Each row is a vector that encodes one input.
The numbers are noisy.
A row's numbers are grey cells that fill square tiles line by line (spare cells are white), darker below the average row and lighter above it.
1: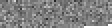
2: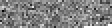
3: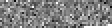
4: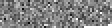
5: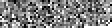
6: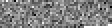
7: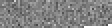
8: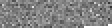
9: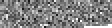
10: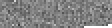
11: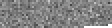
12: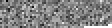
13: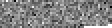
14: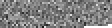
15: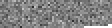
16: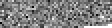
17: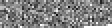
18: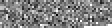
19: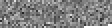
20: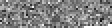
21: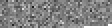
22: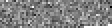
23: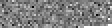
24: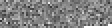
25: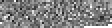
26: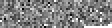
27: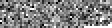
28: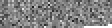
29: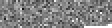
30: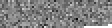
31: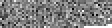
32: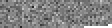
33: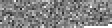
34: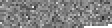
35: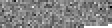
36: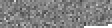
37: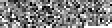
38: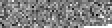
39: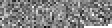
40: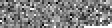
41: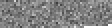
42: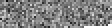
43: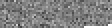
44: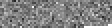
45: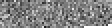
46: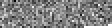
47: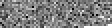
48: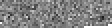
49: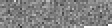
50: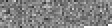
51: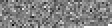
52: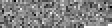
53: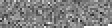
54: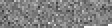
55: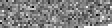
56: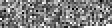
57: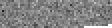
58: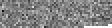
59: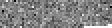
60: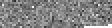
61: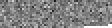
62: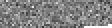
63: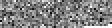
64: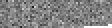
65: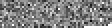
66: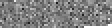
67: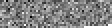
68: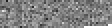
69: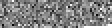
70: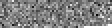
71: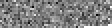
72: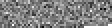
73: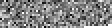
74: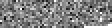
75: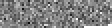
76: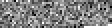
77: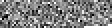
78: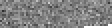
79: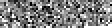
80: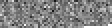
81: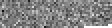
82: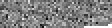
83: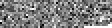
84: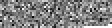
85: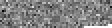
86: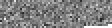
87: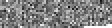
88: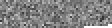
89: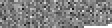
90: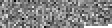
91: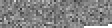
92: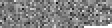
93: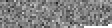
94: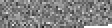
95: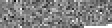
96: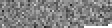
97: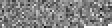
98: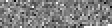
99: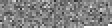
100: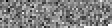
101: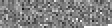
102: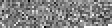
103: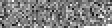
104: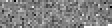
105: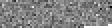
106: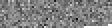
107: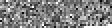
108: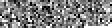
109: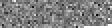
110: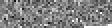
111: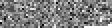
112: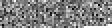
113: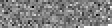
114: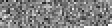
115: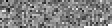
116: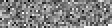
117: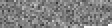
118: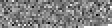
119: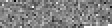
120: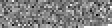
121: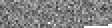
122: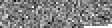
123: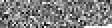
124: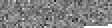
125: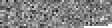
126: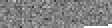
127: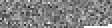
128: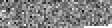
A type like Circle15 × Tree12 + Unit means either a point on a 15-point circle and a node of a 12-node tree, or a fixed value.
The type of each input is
List2(Line9).
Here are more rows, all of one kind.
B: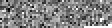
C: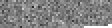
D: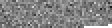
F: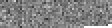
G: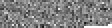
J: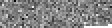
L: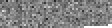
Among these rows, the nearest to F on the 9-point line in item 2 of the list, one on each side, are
B and L.
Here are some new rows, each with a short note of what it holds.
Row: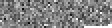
a list of one item
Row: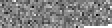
a list of one item
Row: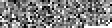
the empty list
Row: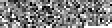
the empty list
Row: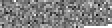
a list of one item
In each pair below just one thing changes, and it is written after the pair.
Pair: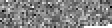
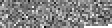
the place on the 9-point line in item 2 of the list
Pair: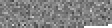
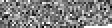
the place on the 9-point line in item 1 of the list
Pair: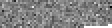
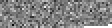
the place on the 9-point line in item 1 of the list
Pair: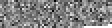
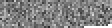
the place on the 9-point line in item 1 of the list
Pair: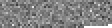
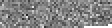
the place on the 9-point line in item 2 of the list
